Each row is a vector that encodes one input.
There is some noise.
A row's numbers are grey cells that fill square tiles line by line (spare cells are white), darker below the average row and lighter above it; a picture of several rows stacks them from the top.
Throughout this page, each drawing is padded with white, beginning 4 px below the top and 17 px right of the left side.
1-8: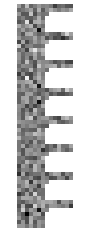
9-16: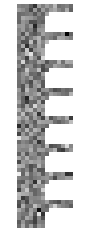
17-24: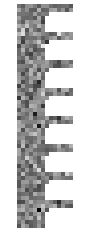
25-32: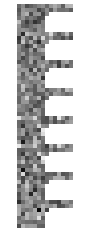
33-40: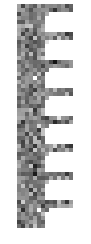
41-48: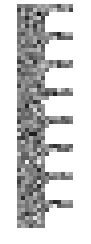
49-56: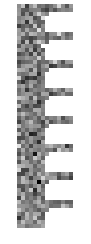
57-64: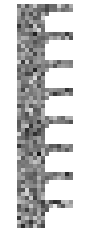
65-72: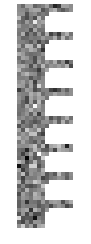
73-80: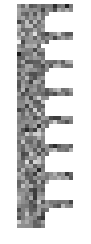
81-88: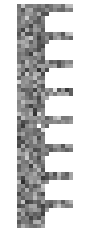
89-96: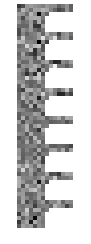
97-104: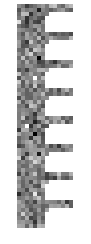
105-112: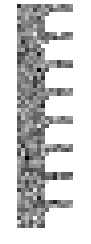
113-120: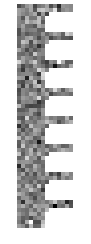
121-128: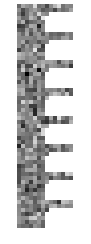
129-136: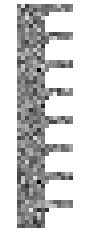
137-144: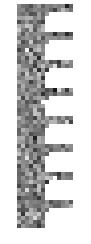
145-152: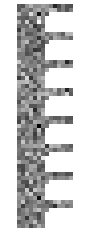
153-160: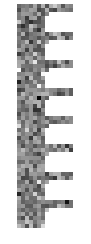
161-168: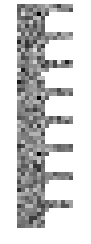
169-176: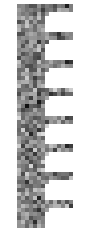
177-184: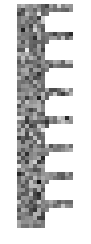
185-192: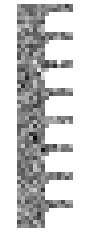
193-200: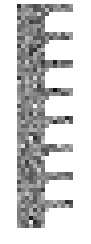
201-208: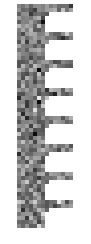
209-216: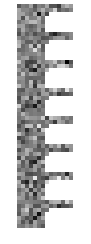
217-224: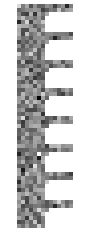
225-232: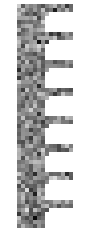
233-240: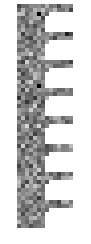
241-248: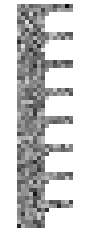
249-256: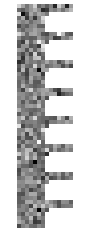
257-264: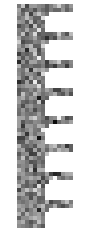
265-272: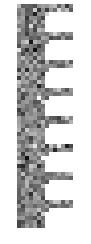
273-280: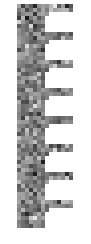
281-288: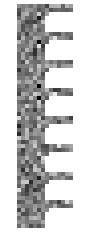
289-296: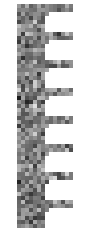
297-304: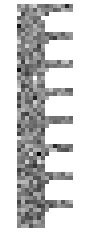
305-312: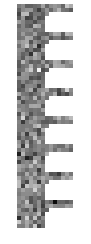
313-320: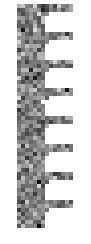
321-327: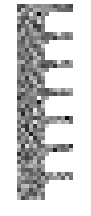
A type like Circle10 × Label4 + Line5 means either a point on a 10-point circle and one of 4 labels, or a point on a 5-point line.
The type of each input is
(Line10 + Line13) × Tree13 × Tree13.
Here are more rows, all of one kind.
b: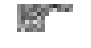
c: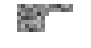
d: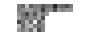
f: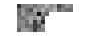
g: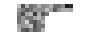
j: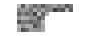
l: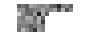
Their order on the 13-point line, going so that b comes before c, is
j, g, d, b, c, l, f.
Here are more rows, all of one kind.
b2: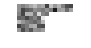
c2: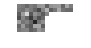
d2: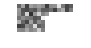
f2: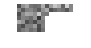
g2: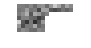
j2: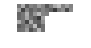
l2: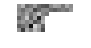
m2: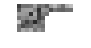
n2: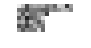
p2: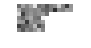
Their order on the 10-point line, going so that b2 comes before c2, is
n2, p2, d2, b2, j2, l2, f2, c2, g2, m2.
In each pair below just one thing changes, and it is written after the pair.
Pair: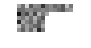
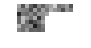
the place on the 13-point line
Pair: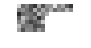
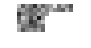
the node of one of the two trees
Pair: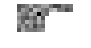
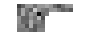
the node of one of the two trees
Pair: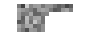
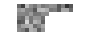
the node of one of the two trees
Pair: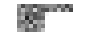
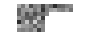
the place on the 13-point line
